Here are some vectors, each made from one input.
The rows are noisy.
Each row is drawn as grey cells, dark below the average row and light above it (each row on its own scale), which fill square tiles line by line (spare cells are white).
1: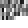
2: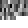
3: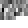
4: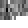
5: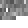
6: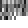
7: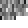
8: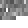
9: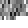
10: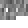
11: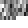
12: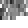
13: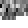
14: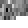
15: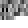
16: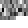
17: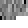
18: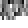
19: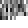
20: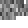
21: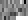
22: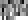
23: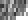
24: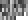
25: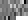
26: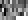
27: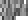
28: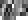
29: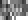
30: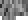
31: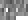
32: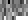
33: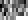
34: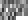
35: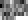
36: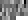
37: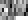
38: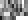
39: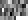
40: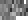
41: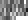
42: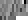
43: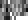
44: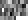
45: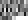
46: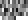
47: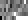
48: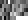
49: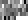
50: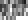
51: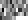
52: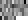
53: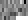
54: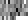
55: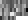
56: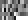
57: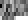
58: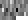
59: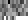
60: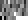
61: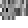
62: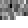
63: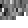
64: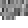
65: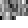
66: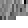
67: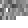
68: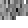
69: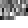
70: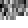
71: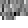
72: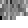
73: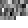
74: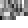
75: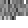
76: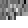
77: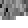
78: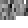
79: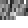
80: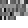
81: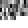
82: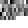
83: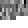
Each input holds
a point on each of two 6-point circles and four true/false values.
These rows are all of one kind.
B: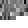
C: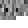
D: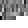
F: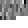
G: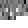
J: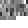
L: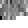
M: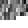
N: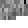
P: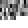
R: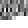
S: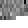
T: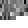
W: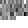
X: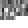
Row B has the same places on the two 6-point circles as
D, S, T and X.
